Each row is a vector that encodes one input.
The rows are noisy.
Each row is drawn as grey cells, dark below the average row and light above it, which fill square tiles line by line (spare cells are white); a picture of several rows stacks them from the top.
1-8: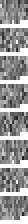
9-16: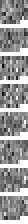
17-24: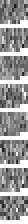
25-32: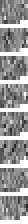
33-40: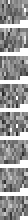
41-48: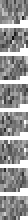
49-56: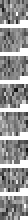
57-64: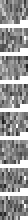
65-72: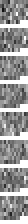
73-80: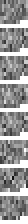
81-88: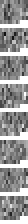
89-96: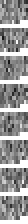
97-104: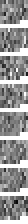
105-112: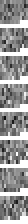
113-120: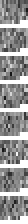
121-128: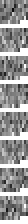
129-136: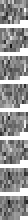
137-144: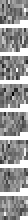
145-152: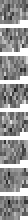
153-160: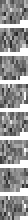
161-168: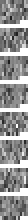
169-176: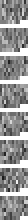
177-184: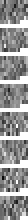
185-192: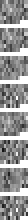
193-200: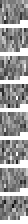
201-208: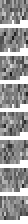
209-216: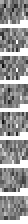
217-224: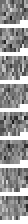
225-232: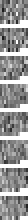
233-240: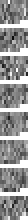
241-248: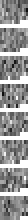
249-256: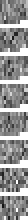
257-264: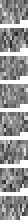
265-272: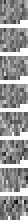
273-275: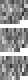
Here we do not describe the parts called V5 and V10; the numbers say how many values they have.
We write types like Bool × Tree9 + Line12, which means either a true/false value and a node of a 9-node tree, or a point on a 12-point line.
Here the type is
(Bool × V5 + Unit) × Label6 × V10.
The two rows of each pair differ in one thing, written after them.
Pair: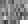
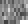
the true/false value
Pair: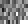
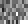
the value of V5
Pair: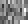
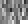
the label
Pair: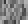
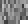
the value of V10
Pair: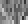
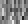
the value of V10
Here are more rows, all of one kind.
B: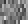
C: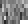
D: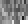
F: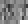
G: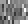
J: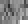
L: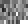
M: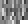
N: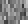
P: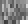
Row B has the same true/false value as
C, J, L and M.
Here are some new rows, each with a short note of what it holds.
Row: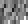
one of 6 labels, a true/false value, a value of V5 and a value of V10
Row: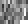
one of 6 labels and a value of V10
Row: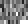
one of 6 labels and a value of V10
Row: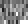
one of 6 labels and a value of V10
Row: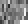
one of 6 labels and a value of V10
